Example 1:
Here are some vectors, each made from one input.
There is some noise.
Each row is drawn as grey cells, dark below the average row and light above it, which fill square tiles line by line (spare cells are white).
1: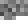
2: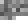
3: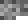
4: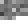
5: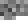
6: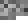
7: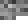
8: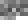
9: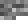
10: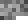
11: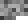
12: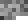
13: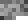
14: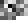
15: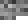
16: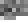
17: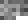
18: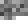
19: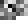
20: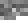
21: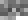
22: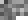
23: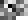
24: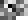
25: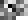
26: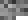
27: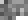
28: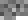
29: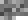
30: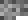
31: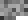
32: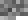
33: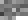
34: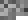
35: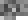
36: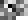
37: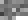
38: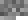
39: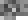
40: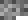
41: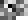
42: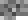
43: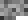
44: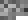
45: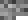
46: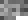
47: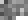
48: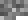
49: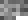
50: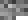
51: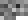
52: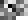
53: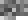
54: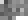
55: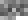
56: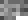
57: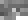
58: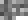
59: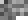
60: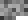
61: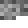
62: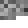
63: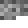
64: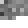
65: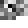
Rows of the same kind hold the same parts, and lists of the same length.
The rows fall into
3 kinds.
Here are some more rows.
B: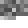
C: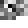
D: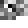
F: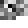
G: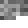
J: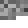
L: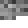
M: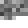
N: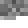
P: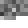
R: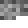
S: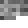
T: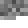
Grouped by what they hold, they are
B, M, N, P, T
C, D, F
G, J, L, R, S

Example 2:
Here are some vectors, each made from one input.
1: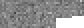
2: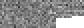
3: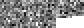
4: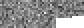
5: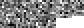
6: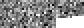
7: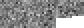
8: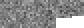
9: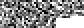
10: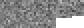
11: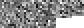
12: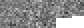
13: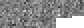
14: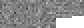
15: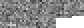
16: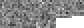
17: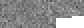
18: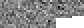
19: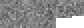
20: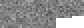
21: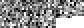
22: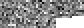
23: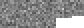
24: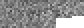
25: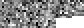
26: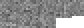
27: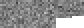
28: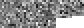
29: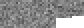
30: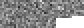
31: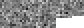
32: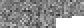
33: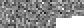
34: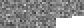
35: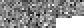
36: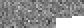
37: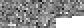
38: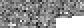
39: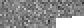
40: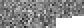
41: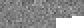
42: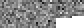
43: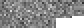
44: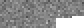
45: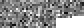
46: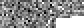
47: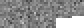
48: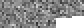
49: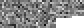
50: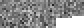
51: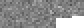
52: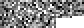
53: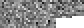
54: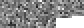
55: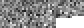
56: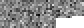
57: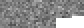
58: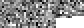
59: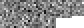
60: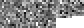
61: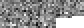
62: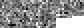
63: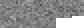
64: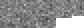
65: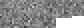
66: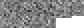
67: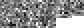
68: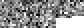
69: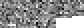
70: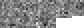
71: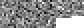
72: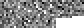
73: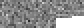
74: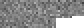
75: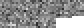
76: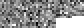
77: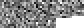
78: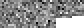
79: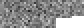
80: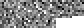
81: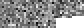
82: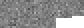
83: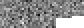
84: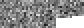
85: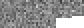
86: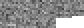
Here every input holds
one of 4 labels, together with either a fixed value, or a node of a 10-node tree.
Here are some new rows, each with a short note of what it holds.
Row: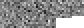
one of 4 labels
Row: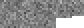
one of 4 labels
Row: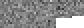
one of 4 labels and a node of a 10-node tree
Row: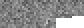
one of 4 labels and a node of a 10-node tree
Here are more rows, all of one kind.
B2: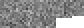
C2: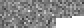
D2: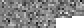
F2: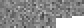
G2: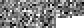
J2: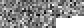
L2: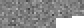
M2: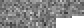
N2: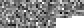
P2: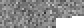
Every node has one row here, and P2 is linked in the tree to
F2 and J2.
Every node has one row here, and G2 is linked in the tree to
L2.
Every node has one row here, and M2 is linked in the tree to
B2, J2 and L2.
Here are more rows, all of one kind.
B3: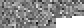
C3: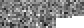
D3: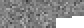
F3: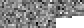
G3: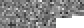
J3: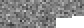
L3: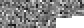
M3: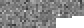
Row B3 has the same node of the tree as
C3 and J3.
